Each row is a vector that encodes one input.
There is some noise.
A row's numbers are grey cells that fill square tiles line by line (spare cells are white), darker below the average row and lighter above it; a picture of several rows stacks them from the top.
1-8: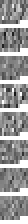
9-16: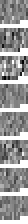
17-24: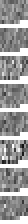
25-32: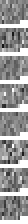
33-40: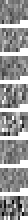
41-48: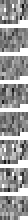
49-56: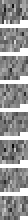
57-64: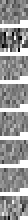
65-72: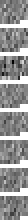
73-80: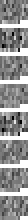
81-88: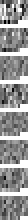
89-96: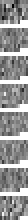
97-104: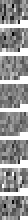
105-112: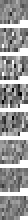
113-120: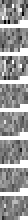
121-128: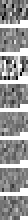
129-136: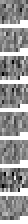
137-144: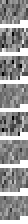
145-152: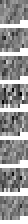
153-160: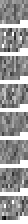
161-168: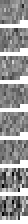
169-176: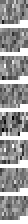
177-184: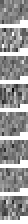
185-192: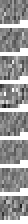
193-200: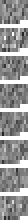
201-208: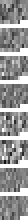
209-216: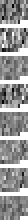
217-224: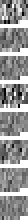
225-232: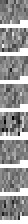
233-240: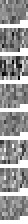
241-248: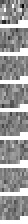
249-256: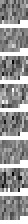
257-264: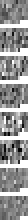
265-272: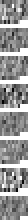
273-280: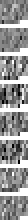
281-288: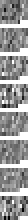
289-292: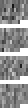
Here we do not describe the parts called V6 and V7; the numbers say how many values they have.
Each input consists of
a point on an 11-point circle and a value of V6, together with either three true/false values, or a value of V7.
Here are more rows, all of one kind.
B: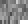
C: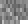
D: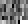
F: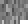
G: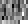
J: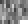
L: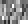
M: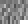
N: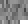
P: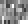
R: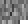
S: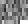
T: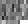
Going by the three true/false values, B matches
L and R.
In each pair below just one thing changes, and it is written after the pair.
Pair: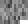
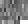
the value of V6
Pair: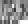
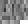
the value of V6
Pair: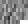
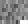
one of the three true/false values
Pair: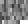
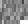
one of the three true/false values
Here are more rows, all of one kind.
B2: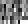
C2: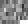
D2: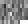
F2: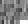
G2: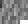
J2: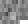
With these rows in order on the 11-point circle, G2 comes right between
B2 and C2.
